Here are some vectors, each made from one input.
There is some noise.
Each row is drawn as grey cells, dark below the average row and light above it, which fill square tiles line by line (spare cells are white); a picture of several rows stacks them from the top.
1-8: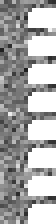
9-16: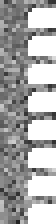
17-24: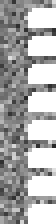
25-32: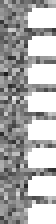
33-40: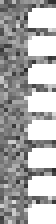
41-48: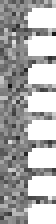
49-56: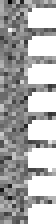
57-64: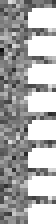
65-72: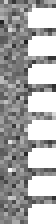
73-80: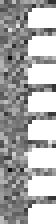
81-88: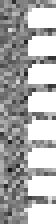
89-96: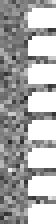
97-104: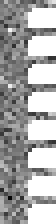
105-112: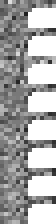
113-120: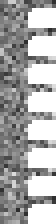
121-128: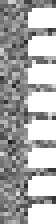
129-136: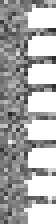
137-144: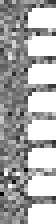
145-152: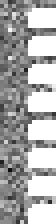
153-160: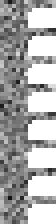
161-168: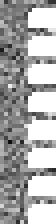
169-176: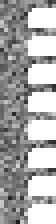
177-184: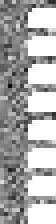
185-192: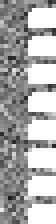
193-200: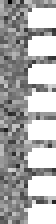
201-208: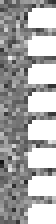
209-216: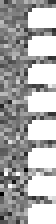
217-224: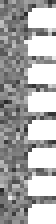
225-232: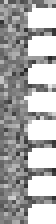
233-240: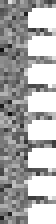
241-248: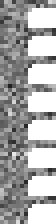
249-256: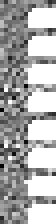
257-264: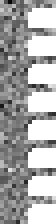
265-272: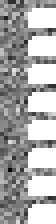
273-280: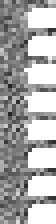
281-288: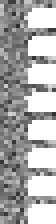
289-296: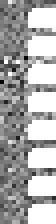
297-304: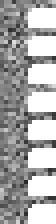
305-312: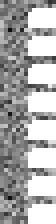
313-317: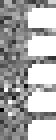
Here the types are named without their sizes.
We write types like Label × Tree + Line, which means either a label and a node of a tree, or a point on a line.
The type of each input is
List(Line).
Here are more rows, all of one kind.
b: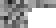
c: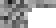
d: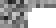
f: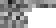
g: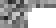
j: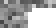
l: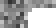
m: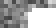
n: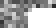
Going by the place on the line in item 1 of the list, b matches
c, d and g.
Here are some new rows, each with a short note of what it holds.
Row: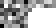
the empty list
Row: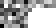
the empty list
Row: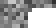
a list of one item
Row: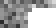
a list of two items
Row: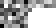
the empty list
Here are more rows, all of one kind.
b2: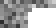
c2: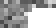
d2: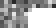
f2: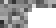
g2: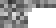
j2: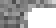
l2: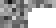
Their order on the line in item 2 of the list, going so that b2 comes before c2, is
f2, b2, c2, j2, d2, g2, l2.
